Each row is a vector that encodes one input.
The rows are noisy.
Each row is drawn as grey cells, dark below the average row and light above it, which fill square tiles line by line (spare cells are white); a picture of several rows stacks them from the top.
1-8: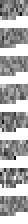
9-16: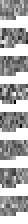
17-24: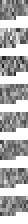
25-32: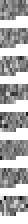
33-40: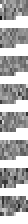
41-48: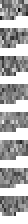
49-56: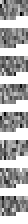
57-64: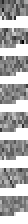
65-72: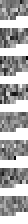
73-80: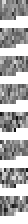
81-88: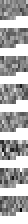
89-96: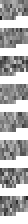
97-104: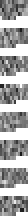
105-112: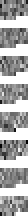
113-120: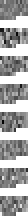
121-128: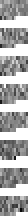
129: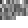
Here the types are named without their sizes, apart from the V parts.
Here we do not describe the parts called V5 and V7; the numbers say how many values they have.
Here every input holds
four true/false values, together with either a point on a line and a value of V5, or a value of V7.
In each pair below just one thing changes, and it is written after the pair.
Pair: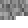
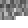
the value of V5
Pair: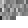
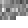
the place on the line
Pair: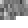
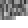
the value of V5
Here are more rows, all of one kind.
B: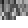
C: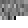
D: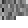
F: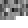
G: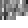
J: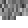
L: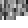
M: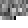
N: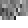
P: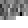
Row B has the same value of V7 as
C, D and M.
